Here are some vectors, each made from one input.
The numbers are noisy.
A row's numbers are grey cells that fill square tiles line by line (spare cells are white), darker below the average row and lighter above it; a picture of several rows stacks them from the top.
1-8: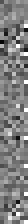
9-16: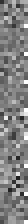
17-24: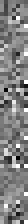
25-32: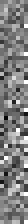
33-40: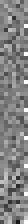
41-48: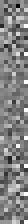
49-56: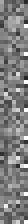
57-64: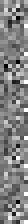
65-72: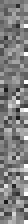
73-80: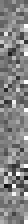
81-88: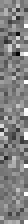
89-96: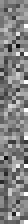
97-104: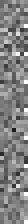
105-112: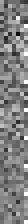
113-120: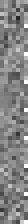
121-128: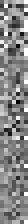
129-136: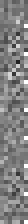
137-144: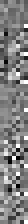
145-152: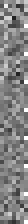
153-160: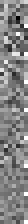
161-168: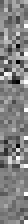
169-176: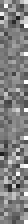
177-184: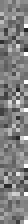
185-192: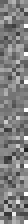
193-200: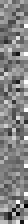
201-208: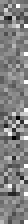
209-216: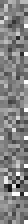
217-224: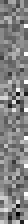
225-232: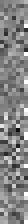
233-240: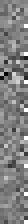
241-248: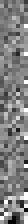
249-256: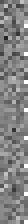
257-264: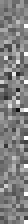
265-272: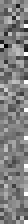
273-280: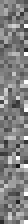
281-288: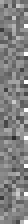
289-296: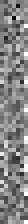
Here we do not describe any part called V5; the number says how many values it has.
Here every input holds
a list of up to two items, each one of 4 labels and a value of V5.
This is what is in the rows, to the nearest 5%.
All of them are lists of up to two items, each one of 4 labels and a value of V5: a few are empty, 50% hold one and 50% two.
